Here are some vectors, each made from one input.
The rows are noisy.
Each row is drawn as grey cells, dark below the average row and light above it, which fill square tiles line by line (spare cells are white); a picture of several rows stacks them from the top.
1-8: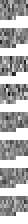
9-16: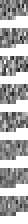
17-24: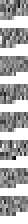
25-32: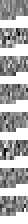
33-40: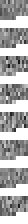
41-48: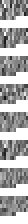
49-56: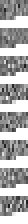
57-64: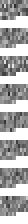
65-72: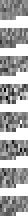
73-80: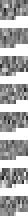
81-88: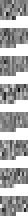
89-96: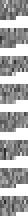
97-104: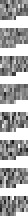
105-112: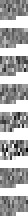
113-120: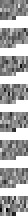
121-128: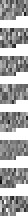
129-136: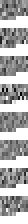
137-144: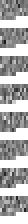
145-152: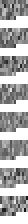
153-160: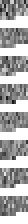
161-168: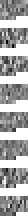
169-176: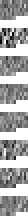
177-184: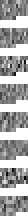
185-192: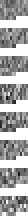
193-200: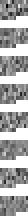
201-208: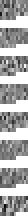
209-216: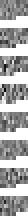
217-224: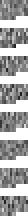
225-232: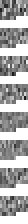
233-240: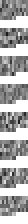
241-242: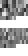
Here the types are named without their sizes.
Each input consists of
either a point on a circle, or a fixed value.
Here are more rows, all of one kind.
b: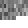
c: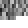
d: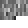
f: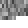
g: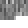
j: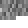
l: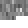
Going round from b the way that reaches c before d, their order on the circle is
b, j, f, l, c, g, d.
